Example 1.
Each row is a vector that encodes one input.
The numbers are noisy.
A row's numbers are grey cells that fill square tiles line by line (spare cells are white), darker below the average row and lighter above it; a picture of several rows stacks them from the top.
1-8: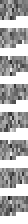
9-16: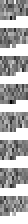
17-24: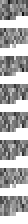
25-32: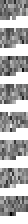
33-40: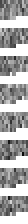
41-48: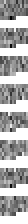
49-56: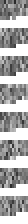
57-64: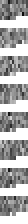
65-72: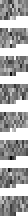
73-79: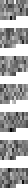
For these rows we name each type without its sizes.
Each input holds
four true/false values.
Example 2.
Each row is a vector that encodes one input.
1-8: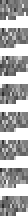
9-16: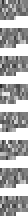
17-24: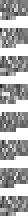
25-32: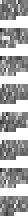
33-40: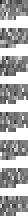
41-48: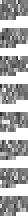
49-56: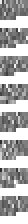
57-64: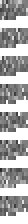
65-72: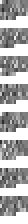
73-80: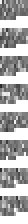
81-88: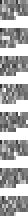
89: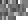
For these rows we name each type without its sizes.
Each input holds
four true/false values.
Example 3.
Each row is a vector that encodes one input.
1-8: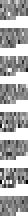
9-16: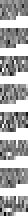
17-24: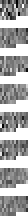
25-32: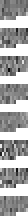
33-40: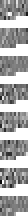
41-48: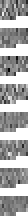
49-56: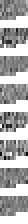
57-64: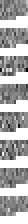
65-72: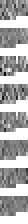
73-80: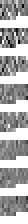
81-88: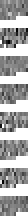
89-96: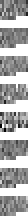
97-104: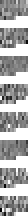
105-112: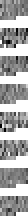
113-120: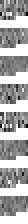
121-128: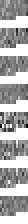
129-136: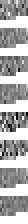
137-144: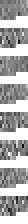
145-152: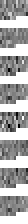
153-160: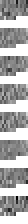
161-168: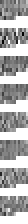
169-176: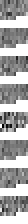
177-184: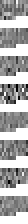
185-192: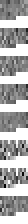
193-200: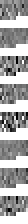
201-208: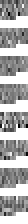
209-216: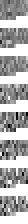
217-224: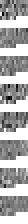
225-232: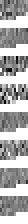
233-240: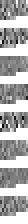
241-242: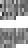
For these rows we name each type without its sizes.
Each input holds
either a fixed value, or three true/false values.
